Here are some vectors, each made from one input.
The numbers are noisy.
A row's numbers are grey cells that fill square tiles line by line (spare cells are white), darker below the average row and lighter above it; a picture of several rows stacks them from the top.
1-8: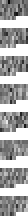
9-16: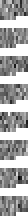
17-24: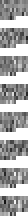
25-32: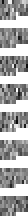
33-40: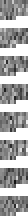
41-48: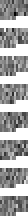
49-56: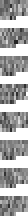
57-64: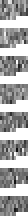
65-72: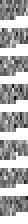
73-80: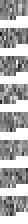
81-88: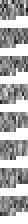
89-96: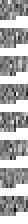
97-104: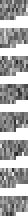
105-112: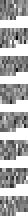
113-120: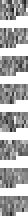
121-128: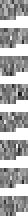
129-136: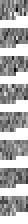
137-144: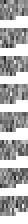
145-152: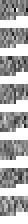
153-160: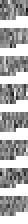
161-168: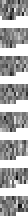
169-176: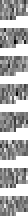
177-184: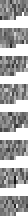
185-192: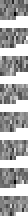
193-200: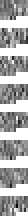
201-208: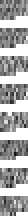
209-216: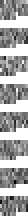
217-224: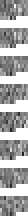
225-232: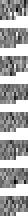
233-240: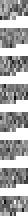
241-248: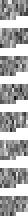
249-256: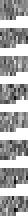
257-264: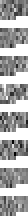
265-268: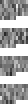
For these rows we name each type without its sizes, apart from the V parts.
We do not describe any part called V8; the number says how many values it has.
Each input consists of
either a node of a tree and a value of V8, or a list of points on a circle.
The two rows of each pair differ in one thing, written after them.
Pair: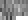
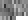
the value of V8
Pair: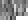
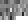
the value of V8
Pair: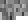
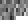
the value of V8
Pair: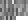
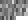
the value of V8
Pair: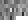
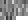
the value of V8
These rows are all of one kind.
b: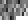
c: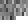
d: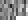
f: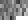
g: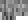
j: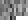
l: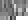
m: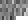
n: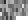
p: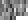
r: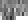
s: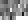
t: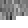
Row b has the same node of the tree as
f and l.
